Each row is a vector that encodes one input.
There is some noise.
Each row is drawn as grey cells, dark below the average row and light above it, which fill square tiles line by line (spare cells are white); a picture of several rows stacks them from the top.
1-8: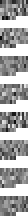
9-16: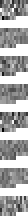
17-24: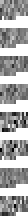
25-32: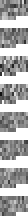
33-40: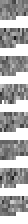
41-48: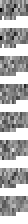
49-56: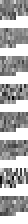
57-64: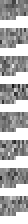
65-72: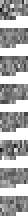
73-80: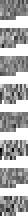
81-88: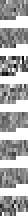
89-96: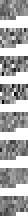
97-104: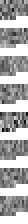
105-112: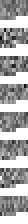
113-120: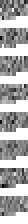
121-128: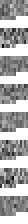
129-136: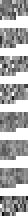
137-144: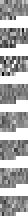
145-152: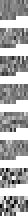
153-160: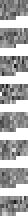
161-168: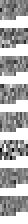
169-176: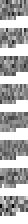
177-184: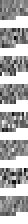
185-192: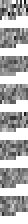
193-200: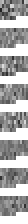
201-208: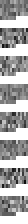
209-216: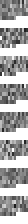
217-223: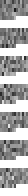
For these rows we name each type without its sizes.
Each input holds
a label.
